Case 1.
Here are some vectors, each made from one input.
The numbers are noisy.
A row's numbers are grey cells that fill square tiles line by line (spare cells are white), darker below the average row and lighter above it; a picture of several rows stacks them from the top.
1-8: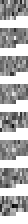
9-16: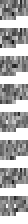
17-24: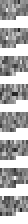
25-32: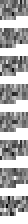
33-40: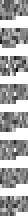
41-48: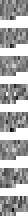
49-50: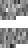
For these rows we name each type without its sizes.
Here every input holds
a point on a line.
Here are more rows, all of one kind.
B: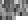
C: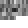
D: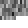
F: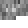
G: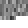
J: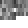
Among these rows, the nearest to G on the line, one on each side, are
C and F.
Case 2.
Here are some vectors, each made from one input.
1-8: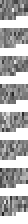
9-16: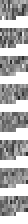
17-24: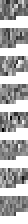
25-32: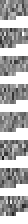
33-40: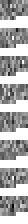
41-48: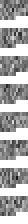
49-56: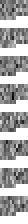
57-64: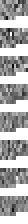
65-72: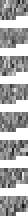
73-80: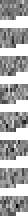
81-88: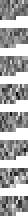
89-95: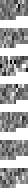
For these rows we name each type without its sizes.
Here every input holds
a point on a circle.
